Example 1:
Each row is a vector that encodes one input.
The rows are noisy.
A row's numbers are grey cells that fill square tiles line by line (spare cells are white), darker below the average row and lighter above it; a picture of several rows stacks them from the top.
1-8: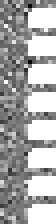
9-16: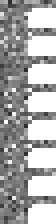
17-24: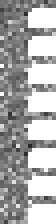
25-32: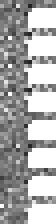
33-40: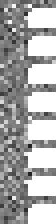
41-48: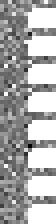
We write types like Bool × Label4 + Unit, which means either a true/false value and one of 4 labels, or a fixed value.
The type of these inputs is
Bool × Bool × Bool × Bool.
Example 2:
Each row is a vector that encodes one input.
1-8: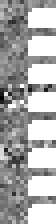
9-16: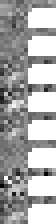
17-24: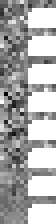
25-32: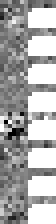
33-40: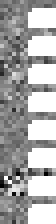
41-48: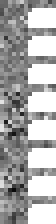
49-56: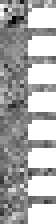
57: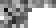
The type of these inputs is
Line6.
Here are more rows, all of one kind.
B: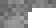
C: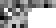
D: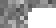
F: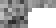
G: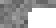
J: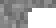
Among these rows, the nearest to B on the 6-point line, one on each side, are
D and J.
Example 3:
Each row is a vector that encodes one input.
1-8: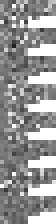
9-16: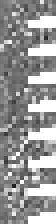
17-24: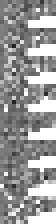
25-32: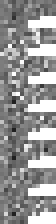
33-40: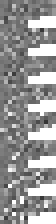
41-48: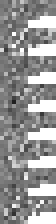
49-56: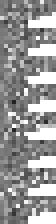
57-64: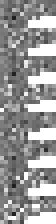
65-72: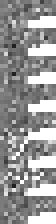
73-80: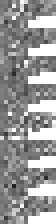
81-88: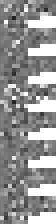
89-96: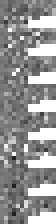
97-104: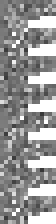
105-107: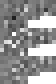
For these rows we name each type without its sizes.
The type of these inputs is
Circle + Unit.
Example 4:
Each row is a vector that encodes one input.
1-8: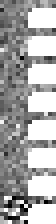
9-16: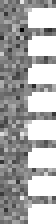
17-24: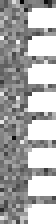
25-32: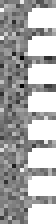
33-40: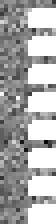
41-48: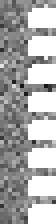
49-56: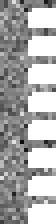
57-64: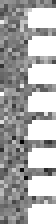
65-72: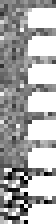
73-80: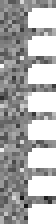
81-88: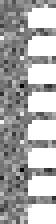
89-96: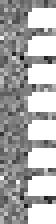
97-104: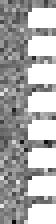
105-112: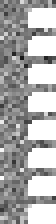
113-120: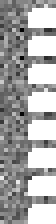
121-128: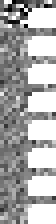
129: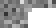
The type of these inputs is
Tree12 + Unit.
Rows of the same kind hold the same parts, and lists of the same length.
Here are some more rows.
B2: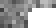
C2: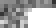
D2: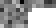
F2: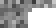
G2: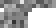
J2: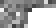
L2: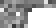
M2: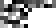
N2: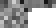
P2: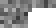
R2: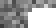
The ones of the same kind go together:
B2, C2, D2, F2, G2, J2, L2, N2, P2, R2
M2

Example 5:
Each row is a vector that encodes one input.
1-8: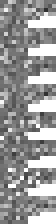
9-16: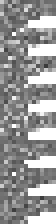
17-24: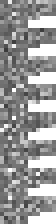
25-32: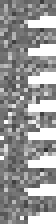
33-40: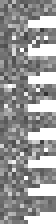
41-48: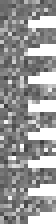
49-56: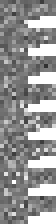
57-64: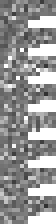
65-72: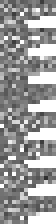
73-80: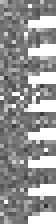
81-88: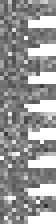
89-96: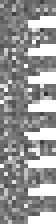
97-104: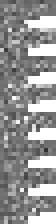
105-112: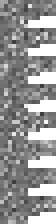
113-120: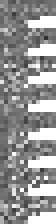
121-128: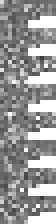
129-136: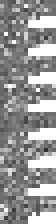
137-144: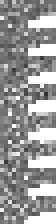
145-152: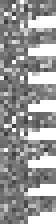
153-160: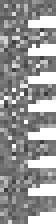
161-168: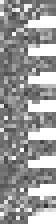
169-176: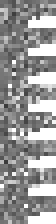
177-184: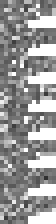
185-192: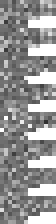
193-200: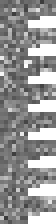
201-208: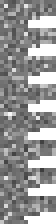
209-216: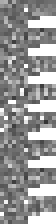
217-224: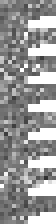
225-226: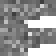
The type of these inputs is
Circle19.
